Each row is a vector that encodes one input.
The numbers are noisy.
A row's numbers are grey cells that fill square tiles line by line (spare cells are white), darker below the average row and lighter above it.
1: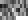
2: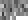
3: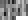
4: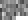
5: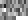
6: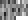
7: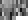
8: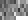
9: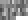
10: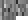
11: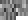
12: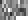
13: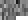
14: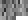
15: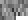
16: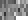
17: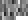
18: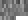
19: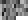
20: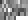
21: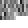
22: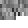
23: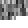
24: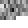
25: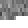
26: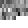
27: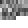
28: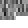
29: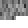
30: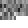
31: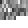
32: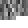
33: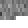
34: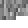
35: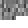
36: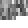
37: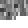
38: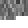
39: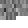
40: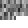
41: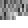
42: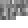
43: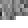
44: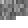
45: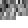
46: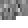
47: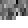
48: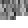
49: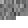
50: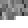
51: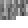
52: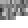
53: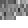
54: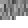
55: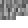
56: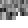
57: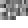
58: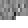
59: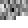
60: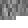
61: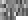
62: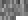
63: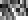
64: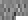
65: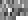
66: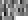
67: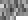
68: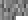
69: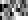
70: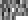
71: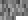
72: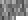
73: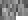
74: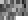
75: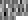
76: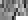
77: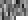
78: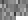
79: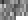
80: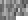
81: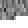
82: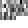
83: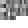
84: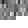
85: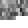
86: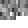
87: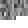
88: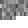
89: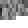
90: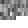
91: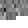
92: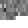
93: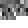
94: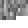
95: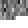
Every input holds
a true/false value, together with either one of 6 labels, or a node of a 7-node tree.
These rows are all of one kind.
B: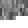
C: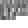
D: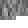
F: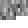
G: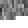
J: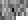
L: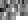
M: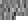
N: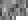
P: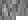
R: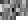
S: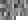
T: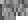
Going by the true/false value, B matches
G, M and R.
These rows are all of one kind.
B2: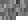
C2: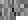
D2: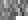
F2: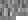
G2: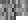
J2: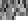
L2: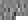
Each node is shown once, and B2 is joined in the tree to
C2 and F2.
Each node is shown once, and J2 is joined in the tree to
F2 and G2.
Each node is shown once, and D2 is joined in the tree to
L2.
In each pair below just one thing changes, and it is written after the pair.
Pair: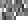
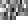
the true/false value
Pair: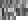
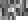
the true/false value
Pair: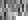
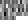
the true/false value
